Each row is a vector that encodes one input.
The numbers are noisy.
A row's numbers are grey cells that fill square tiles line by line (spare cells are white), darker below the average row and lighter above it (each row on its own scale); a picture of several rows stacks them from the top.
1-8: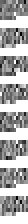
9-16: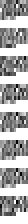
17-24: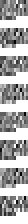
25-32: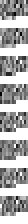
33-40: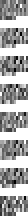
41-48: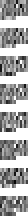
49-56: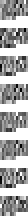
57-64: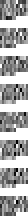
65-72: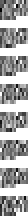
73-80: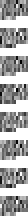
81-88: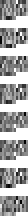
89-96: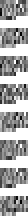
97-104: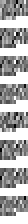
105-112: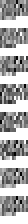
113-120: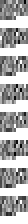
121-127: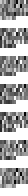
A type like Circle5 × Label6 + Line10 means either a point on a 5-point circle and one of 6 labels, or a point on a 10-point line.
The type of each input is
Line8 + Line10.
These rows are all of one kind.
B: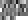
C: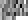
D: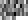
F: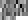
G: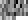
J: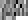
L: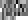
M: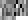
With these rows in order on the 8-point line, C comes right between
G and J.
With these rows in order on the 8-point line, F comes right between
L and M.
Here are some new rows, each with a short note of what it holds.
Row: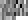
a point on an 8-point line
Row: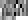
a point on an 8-point line
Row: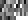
a point on a 10-point line
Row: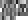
a point on an 8-point line
